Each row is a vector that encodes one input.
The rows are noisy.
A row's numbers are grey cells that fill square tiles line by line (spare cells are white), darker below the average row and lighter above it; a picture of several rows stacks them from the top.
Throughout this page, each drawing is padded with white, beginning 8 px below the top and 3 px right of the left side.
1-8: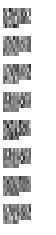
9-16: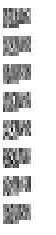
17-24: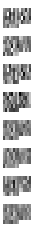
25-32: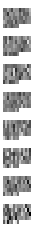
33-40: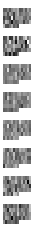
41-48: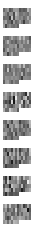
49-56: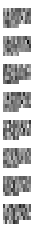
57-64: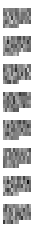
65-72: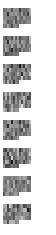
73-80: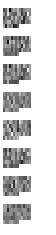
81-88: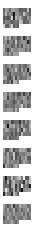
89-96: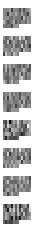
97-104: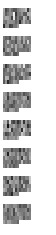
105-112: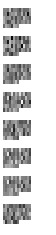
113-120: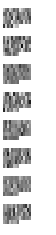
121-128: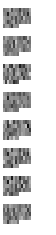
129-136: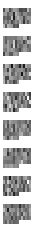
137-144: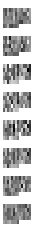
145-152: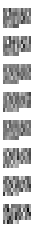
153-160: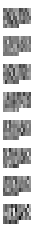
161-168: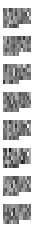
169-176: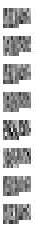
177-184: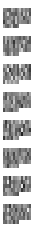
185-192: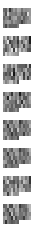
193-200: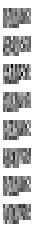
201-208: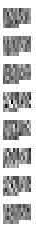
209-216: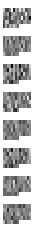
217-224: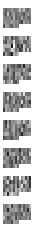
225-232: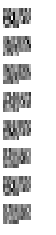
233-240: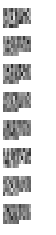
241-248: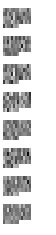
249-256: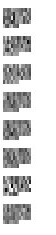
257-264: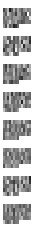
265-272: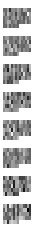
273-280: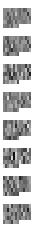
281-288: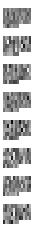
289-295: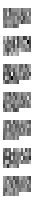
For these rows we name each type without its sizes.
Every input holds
a point on a line and a true/false value.
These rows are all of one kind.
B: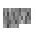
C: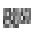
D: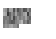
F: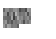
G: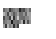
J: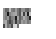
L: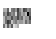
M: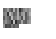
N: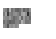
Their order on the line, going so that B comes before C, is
M, B, N, C, D, G, J, F, L.
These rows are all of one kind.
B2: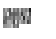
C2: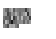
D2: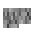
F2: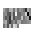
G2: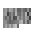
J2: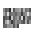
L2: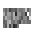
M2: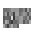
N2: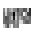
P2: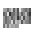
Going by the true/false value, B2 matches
J2, L2 and P2.
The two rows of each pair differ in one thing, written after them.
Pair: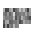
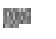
the place on the line
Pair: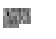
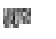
the place on the line
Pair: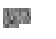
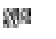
the true/false value
